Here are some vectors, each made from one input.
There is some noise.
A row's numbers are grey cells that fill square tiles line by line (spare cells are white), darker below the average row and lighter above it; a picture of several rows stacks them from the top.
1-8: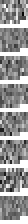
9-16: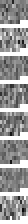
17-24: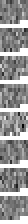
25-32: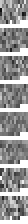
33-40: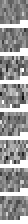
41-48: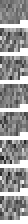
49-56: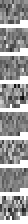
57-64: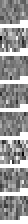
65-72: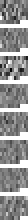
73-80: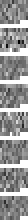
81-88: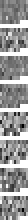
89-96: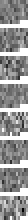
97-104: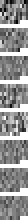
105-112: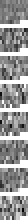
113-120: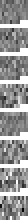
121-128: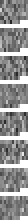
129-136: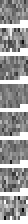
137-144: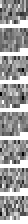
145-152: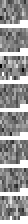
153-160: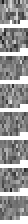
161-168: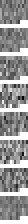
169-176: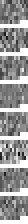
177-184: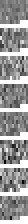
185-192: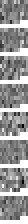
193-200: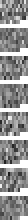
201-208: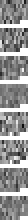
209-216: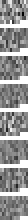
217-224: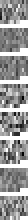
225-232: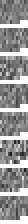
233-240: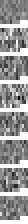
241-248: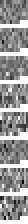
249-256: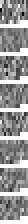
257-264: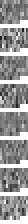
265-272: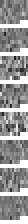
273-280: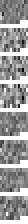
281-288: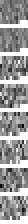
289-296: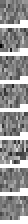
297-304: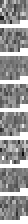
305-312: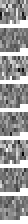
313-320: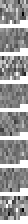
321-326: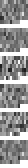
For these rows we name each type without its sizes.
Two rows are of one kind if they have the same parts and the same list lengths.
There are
2 kinds of row.
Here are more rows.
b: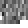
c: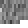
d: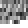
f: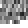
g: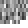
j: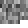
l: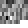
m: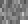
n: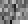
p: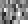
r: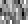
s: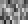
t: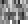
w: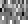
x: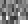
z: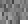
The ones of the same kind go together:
b, c, j, l, m, n, p, s, x, z
d, f, g, r, t, w

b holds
a point on a line and a true/false value.
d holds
a label.
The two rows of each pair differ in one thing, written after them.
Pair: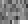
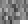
the place on the line
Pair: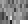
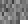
the true/false value
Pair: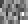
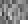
the true/false value
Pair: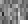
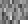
the place on the line
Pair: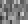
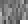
the place on the line
